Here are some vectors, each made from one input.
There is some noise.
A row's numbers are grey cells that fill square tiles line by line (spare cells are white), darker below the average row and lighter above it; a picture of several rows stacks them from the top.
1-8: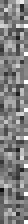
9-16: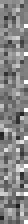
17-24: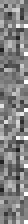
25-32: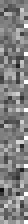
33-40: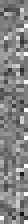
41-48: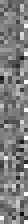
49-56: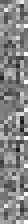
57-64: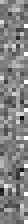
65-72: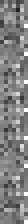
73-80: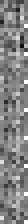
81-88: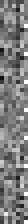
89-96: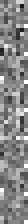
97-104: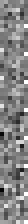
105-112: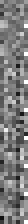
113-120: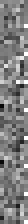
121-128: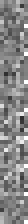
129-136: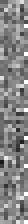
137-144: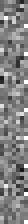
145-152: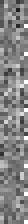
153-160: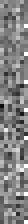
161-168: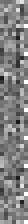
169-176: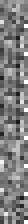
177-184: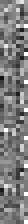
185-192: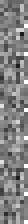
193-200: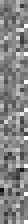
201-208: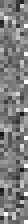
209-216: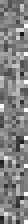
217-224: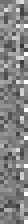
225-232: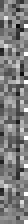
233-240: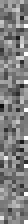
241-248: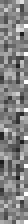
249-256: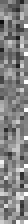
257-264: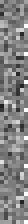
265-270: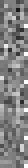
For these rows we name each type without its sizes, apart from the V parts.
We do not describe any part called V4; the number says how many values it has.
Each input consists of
a point on a line, together with either a point on a line, or a value of V4.
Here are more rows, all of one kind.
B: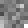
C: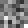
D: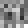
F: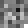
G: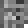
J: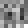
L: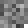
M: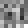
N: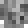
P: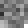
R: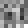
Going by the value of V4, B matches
D, J, M and R.
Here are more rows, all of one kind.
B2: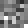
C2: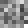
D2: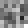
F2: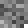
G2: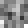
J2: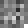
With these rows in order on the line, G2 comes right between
D2 and F2.
